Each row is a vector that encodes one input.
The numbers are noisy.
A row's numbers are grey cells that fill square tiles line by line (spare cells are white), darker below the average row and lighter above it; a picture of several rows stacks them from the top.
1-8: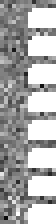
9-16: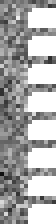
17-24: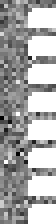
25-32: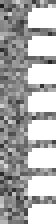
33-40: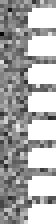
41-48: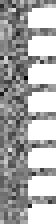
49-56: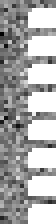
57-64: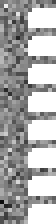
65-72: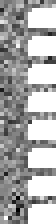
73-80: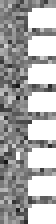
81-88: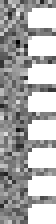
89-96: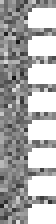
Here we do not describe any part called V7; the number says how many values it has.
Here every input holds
a value of V7, together with either a point on a 5-point line, or a point on a 6-point line.
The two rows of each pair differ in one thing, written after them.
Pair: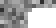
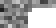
the place on the 6-point line
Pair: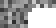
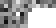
the place on the 6-point line
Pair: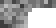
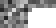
the place on the 6-point line
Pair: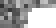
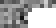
the value of V7
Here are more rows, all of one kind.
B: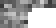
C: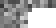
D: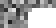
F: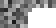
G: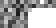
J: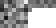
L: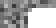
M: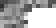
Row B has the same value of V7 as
C and M.
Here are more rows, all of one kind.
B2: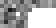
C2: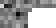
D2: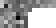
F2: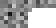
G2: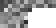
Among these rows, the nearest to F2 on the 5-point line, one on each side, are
B2 and C2.
